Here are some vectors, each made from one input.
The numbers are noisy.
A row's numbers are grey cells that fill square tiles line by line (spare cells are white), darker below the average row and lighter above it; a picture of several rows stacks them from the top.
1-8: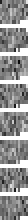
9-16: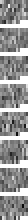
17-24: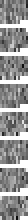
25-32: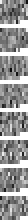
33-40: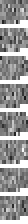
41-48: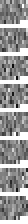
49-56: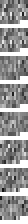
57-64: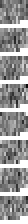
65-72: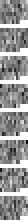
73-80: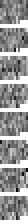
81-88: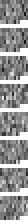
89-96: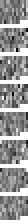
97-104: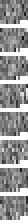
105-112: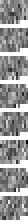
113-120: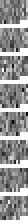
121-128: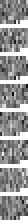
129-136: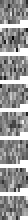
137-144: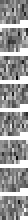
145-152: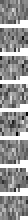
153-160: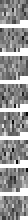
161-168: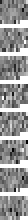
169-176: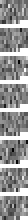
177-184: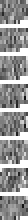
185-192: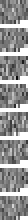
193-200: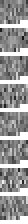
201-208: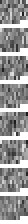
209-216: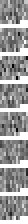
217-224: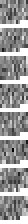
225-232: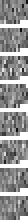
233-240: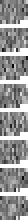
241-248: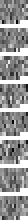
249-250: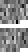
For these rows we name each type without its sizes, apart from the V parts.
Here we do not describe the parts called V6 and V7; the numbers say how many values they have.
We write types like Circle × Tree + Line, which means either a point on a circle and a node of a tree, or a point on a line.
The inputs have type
Bool × (Line + V6 × V7) × Tree.
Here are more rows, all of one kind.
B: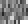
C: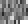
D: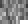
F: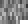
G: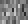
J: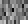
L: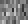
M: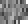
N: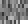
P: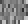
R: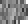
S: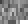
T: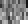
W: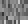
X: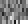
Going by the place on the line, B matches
C, J, N and X.
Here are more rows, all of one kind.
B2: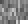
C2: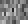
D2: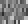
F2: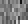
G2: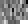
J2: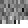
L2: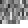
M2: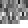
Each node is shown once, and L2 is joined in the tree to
B2, D2 and J2.
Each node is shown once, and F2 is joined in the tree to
B2 and M2.
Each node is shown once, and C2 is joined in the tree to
G2.
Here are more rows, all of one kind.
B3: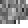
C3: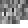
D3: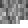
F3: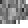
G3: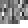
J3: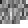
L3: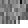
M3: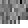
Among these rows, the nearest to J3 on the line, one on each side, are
C3 and G3.
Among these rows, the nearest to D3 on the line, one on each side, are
C3 and F3.
